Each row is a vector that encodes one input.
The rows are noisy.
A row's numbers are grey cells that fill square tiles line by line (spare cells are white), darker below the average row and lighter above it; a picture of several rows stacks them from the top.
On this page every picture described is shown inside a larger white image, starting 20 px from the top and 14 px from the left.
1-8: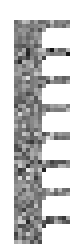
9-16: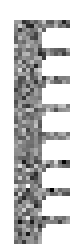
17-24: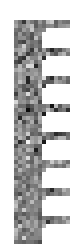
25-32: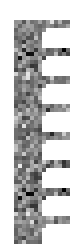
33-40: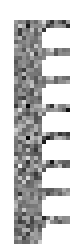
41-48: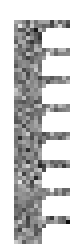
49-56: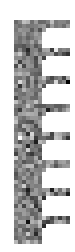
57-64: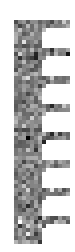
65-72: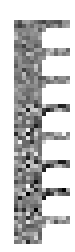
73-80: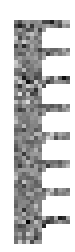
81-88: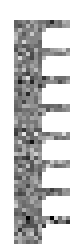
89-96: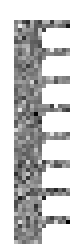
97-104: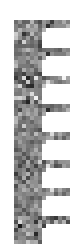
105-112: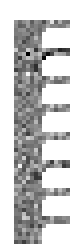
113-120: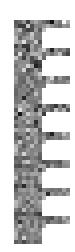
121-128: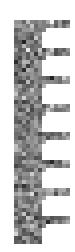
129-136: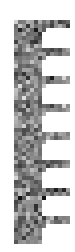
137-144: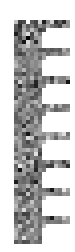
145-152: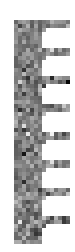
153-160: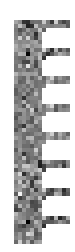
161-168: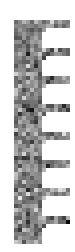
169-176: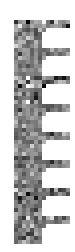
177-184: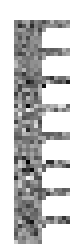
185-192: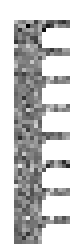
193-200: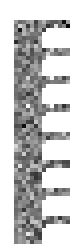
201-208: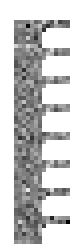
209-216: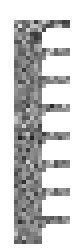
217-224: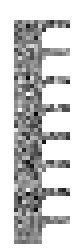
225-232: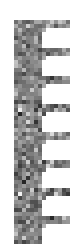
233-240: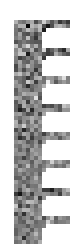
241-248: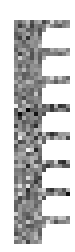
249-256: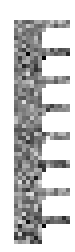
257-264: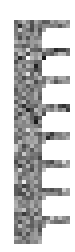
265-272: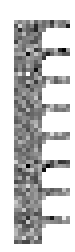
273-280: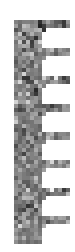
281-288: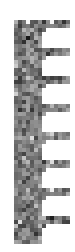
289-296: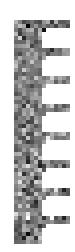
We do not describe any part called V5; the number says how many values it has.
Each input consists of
either one of 8 labels and a value of V5, or a list of up to three points on a 6-point line.
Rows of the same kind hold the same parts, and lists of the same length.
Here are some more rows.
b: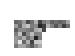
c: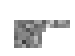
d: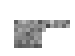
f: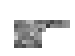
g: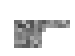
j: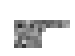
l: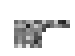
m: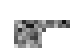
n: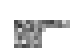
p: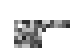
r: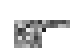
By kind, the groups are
b
c, j
d, f
g, n
l, m, p, r

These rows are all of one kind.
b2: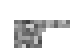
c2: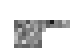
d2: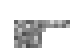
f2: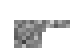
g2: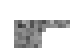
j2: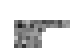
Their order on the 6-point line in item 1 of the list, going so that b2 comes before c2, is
b2, f2, d2, g2, j2, c2.
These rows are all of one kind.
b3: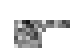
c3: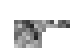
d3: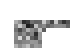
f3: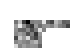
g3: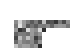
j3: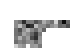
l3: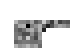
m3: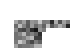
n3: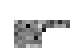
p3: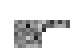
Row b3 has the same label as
c3, d3, f3 and j3.
